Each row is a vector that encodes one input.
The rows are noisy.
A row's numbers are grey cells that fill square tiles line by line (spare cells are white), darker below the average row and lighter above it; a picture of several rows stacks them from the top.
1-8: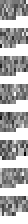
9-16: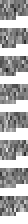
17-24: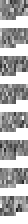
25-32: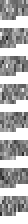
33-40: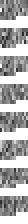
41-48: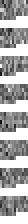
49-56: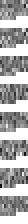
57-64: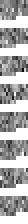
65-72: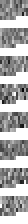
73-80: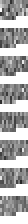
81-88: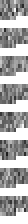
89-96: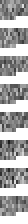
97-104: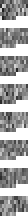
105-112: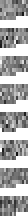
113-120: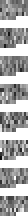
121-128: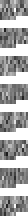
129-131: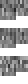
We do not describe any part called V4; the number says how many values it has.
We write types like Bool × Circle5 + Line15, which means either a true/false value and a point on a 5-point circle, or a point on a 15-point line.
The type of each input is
(Circle6 + Tree7) × Label7 × V4.
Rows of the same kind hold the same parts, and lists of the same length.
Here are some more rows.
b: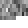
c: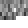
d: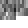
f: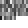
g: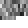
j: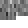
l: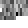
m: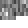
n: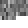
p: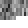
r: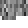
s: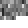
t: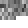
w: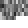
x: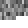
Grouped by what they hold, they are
b, d, f, g, j, m, n, r, s, t, w, x
c, l, p

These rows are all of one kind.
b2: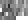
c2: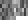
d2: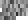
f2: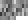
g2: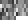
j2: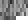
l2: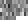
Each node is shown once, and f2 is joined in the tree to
c2.
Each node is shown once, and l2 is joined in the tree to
b2, c2 and j2.
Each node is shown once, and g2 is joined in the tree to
j2.
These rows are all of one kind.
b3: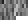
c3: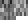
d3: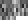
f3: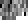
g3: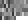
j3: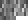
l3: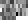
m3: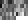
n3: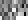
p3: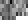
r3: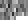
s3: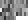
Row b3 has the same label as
c3, l3 and p3.
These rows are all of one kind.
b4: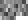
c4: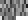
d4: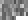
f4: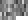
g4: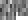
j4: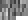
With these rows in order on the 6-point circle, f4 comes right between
d4 and j4.
